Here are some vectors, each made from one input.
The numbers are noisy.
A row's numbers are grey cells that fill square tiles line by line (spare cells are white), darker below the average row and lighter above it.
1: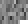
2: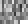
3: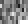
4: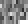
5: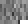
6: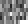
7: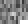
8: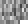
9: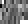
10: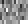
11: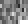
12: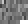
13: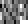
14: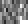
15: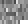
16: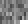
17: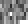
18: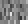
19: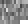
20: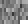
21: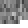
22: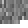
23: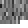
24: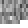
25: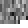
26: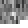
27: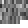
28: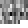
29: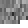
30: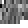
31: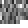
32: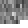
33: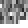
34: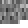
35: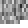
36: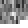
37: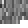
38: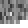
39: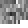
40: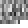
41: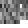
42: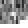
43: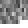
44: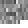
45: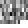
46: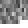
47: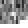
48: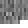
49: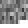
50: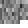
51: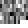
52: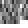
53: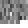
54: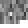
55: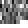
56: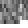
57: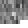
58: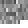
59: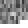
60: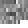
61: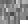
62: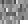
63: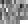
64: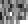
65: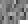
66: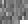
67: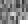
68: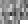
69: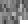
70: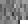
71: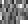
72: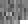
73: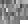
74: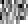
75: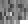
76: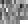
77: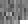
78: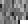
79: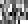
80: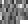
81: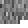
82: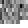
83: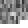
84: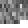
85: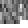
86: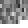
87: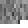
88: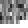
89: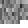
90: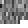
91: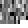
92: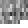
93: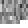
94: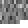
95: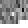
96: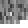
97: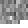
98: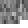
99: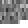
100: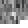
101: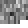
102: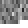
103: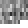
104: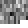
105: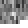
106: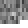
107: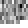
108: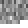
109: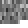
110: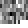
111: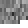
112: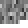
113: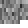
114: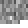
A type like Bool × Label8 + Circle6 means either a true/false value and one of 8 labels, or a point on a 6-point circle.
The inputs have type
Line19.
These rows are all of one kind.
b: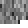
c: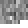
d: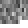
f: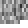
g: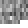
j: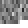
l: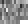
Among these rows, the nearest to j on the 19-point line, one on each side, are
b and d.
